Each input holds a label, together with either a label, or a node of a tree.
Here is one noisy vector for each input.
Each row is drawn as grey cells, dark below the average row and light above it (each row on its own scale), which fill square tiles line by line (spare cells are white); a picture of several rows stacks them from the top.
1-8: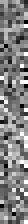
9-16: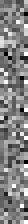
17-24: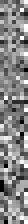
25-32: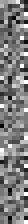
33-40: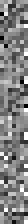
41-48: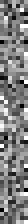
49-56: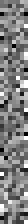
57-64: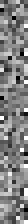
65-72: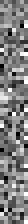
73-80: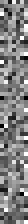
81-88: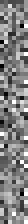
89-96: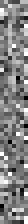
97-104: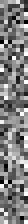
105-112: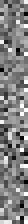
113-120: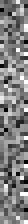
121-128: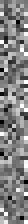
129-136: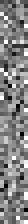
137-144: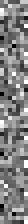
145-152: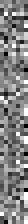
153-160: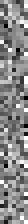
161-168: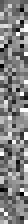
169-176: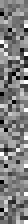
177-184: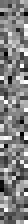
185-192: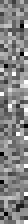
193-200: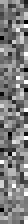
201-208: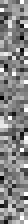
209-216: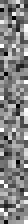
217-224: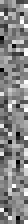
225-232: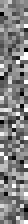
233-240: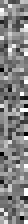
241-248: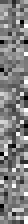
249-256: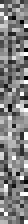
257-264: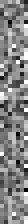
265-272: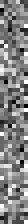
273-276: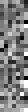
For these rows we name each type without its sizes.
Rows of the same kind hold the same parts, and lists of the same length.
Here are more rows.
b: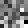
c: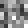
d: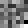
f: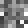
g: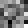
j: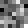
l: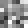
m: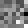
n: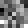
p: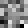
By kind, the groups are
b, d, f, g, j, n
c, l, m, p

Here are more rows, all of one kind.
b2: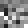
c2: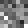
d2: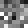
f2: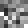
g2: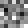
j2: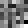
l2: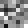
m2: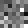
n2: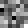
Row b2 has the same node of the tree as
c2, f2 and m2.
